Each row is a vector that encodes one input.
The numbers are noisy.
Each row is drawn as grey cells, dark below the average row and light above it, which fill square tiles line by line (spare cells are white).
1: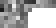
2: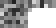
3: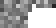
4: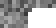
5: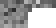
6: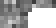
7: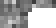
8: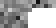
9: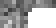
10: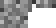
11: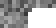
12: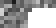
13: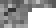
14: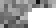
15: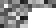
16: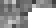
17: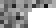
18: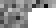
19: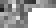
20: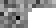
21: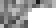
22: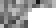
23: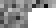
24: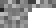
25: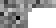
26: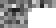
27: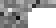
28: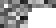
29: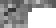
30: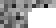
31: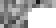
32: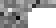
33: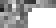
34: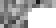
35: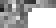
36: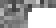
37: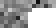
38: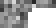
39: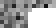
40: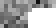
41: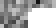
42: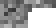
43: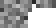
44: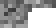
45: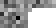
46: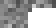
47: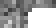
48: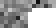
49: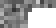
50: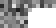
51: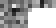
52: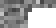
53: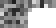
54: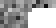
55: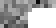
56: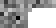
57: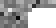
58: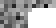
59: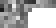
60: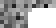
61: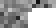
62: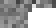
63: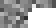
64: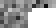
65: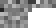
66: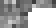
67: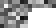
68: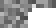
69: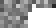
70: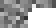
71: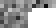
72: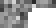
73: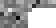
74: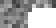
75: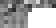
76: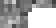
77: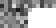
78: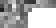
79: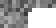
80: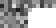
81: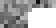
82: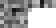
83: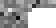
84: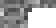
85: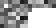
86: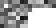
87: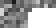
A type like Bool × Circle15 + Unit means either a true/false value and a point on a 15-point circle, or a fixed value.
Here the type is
List2(Line6) + Tree7.
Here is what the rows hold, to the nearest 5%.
About 35% of them hold a node of a 7-node tree. The rest are lists of up to two points on a 6-point line: about 5% of all rows are empty, 25% hold one and 35% two.
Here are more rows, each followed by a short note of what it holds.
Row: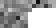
a node of a 7-node tree
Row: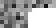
a node of a 7-node tree
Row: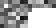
the empty list
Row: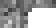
a list of one item
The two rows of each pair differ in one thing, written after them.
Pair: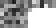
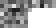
the place on the 6-point line in item 2 of the list
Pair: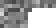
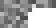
the place on the 6-point line in item 1 of the list
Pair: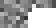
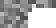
the place on the 6-point line in item 2 of the list
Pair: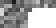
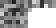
the place on the 6-point line in item 1 of the list
